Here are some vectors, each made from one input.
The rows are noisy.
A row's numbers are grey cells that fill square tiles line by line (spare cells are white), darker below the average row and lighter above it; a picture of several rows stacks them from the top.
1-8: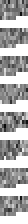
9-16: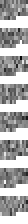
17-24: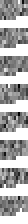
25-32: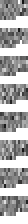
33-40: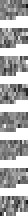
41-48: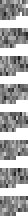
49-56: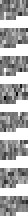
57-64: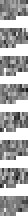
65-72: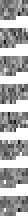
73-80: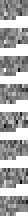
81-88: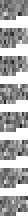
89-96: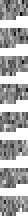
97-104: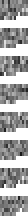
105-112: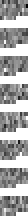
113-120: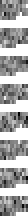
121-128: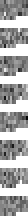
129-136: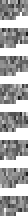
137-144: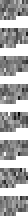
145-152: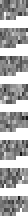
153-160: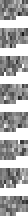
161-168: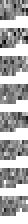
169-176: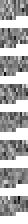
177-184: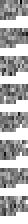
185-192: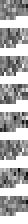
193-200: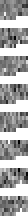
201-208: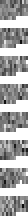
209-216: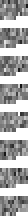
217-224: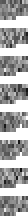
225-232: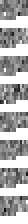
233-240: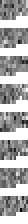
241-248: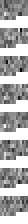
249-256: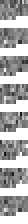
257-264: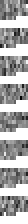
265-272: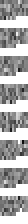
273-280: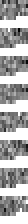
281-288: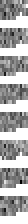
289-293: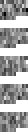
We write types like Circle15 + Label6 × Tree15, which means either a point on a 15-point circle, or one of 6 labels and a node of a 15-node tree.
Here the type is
Label6 × Tree10.
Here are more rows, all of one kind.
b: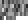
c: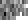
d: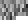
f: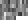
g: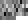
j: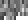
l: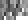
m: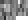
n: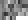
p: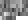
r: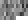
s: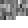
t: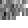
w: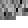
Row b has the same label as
f, j and l.
